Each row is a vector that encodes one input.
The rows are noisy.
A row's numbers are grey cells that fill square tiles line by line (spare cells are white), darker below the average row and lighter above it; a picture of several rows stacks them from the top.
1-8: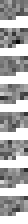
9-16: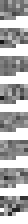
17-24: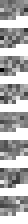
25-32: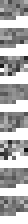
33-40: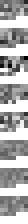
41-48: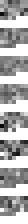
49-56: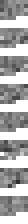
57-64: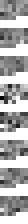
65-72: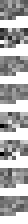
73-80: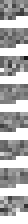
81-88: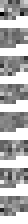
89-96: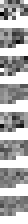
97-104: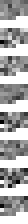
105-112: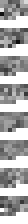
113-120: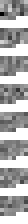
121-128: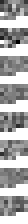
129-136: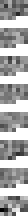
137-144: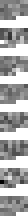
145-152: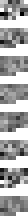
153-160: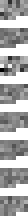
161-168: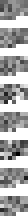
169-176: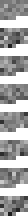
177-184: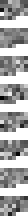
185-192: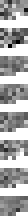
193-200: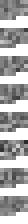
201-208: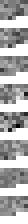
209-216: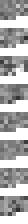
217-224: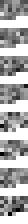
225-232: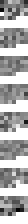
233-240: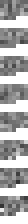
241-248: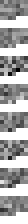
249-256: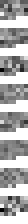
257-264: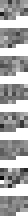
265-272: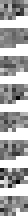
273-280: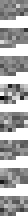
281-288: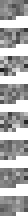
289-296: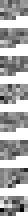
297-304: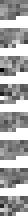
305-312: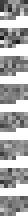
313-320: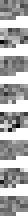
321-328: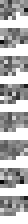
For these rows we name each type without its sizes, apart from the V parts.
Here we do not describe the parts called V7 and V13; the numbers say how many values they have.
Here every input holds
a value of V7 and a value of V13, together with either a point on a circle, or a point on a line.
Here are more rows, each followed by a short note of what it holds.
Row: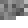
a point on a line, a value of V7 and a value of V13
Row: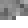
a point on a line, a value of V7 and a value of V13
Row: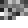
a point on a line, a value of V7 and a value of V13
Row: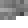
a point on a circle, a value of V7 and a value of V13
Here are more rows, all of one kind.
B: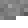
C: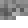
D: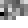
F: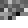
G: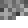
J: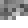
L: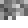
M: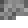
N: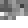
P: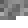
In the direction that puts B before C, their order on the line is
F, M, G, P, B, C, J, N, L, D.
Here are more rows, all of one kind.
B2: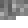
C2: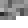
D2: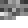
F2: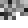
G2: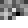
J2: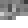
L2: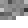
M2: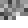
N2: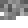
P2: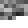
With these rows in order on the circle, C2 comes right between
J2 and P2.
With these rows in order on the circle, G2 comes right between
B2 and M2.
